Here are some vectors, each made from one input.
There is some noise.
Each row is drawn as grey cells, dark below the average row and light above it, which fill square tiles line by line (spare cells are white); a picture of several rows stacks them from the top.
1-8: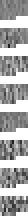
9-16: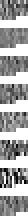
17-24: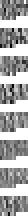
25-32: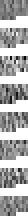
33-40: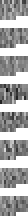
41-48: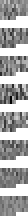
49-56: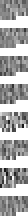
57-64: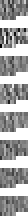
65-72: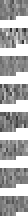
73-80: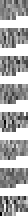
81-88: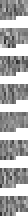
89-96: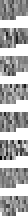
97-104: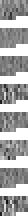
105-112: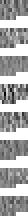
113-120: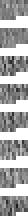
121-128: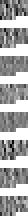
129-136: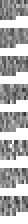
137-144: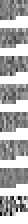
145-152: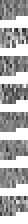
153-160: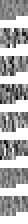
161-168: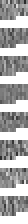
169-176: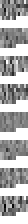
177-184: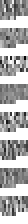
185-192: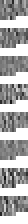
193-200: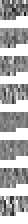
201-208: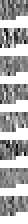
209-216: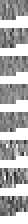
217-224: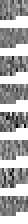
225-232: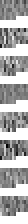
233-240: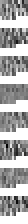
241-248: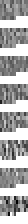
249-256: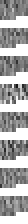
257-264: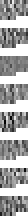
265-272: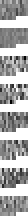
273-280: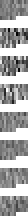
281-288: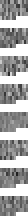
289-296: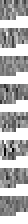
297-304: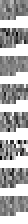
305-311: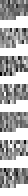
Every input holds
either one of 9 labels, or four true/false values.
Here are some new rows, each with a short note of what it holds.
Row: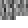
four true/false values
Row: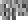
one of 9 labels
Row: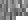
one of 9 labels
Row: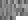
four true/false values
